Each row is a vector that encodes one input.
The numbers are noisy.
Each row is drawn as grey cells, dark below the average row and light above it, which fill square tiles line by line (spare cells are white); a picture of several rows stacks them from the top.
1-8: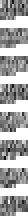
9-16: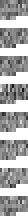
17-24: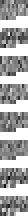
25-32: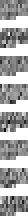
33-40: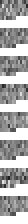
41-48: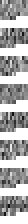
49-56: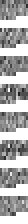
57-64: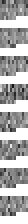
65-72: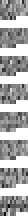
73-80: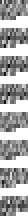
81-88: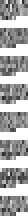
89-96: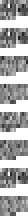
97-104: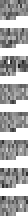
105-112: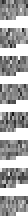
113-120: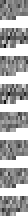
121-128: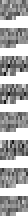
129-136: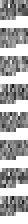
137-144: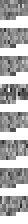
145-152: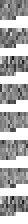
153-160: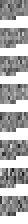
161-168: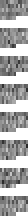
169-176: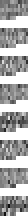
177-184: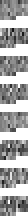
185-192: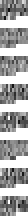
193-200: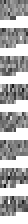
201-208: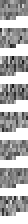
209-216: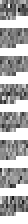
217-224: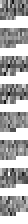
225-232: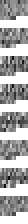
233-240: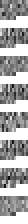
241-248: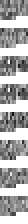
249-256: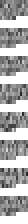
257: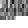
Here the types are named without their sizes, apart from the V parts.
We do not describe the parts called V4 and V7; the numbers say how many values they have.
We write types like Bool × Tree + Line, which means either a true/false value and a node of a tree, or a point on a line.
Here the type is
(Bool × V7 + Label) × V4 + Line.
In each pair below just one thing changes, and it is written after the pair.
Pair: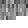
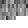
the true/false value
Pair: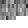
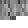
the value of V4
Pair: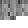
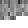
the true/false value
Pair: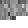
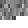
the value of V4
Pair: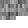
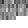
the value of V4
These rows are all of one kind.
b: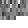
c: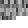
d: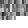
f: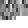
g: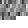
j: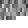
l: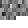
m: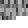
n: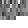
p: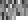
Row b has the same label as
g, n and p.
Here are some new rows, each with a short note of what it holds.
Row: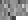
a true/false value, a value of V4 and a value of V7
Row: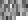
a label and a value of V4
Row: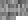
a true/false value, a value of V4 and a value of V7
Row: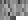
a true/false value, a value of V4 and a value of V7
